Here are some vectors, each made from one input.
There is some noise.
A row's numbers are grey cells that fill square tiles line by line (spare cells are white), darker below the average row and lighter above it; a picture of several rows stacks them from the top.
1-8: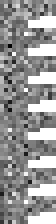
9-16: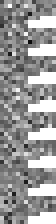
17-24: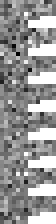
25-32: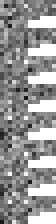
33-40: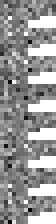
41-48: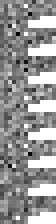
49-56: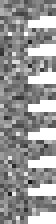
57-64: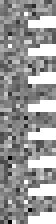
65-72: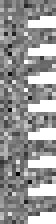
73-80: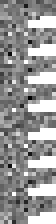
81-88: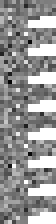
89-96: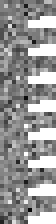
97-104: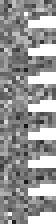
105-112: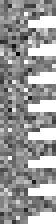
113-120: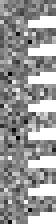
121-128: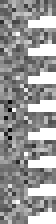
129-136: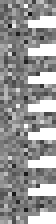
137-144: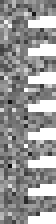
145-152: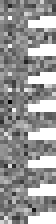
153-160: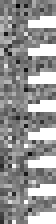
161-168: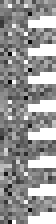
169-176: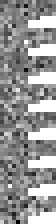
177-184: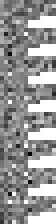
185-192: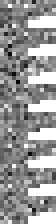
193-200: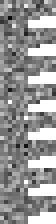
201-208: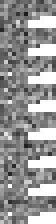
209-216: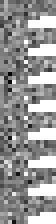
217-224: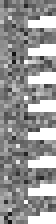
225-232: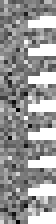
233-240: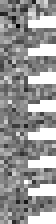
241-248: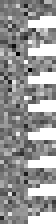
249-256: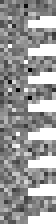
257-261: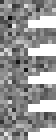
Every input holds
a list of up to two points on a 7-point line.
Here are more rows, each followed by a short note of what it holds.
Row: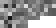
a list of one item
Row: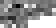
a list of two items
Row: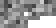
a list of one item
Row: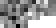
the empty list
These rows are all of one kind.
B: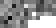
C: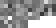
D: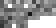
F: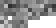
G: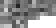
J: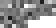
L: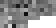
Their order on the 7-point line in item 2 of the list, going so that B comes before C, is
B, D, C, J, F, G, L.
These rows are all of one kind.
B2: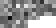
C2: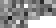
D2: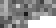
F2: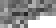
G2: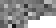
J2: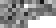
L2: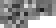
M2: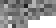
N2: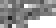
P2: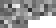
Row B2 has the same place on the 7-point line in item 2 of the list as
C2, G2 and P2.
